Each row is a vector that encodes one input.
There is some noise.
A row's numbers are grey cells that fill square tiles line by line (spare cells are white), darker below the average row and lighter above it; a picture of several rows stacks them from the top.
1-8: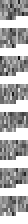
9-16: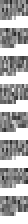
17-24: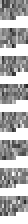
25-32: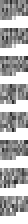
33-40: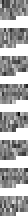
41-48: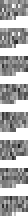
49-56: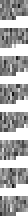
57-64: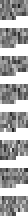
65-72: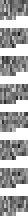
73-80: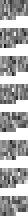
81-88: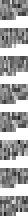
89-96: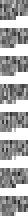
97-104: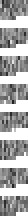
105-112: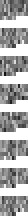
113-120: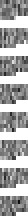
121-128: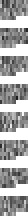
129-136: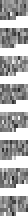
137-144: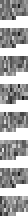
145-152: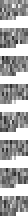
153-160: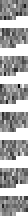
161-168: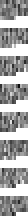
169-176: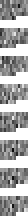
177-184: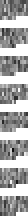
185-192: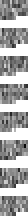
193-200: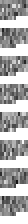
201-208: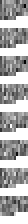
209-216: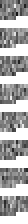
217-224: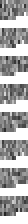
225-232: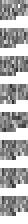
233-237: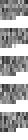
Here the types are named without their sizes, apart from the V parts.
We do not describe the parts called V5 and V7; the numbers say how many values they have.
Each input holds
either a point on a circle, or a fixed value, or a true/false value, a value of V5 and a value of V7.
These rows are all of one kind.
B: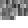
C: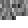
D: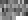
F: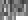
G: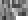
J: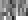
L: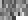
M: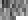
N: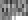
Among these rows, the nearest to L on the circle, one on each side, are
J and M.
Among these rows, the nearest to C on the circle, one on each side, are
G and M.
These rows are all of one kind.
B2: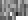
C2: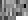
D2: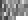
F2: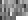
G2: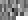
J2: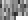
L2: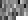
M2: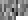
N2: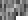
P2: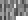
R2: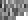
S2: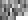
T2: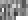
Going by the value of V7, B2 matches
C2 and F2.
